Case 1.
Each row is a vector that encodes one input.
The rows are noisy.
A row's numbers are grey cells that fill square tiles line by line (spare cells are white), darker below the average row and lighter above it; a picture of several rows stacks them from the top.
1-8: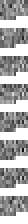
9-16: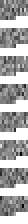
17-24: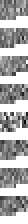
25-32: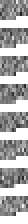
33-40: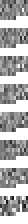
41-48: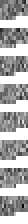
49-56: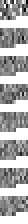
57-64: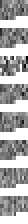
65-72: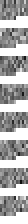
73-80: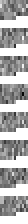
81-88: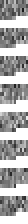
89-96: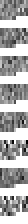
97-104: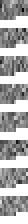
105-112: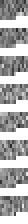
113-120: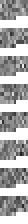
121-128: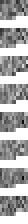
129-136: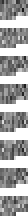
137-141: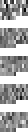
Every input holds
a list of up to two points on a 6-point circle.
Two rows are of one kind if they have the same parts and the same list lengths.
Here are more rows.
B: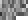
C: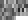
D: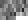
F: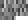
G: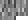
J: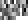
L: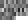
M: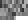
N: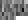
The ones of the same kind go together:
B, G
C, D, F, L, M, N
J

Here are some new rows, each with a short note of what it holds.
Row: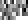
the empty list
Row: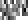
the empty list
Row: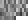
a list of two items
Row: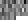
a list of two items
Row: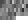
a list of one item
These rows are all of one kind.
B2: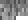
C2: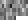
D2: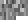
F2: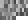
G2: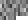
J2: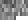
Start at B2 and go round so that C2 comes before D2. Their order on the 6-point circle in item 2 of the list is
B2, F2, C2, J2, D2, G2.
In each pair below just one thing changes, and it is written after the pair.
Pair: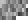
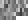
the place on the 6-point circle in item 1 of the list
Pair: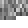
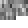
the place on the 6-point circle in item 1 of the list
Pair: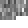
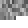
the place on the 6-point circle in item 1 of the list
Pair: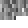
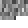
the place on the 6-point circle in item 2 of the list
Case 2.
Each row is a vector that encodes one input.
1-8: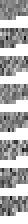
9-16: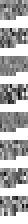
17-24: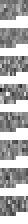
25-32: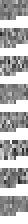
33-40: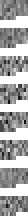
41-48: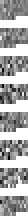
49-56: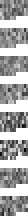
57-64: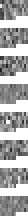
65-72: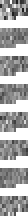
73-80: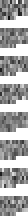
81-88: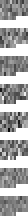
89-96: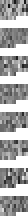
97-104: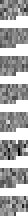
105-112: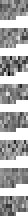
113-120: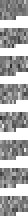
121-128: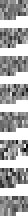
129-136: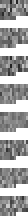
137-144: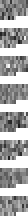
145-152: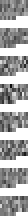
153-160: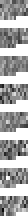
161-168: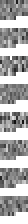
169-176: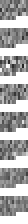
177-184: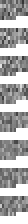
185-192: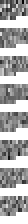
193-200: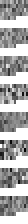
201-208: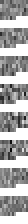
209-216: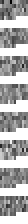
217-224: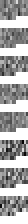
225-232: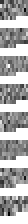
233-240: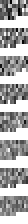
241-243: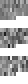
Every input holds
one of 5 labels, together with either a fixed value, or four true/false values.
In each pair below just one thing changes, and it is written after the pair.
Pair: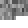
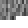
one of the four true/false values
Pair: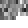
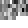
the label
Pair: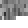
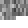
one of the four true/false values
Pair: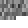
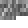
one of the four true/false values
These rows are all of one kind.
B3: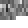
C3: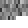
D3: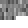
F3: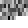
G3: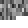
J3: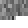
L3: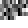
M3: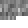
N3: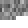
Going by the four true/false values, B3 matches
C3 and G3.
